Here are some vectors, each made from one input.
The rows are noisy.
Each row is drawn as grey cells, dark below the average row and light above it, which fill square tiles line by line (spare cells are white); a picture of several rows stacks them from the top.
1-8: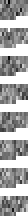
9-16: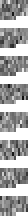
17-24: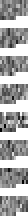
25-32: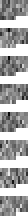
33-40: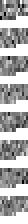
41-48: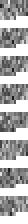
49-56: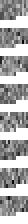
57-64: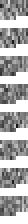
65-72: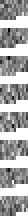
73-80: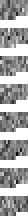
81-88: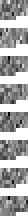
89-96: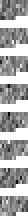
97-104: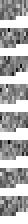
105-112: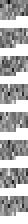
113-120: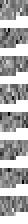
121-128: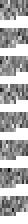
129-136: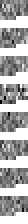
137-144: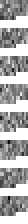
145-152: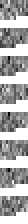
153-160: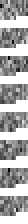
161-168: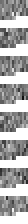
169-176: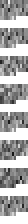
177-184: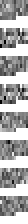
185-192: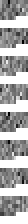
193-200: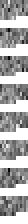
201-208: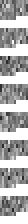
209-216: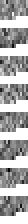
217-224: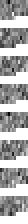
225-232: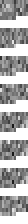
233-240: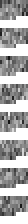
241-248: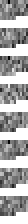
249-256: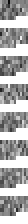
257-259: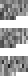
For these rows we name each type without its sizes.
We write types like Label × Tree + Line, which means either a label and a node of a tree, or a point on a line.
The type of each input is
List(Circle).
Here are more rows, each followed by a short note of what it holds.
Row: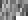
a list of three items
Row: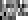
the empty list
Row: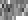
a list of one item
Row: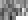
a list of two items
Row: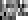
the empty list
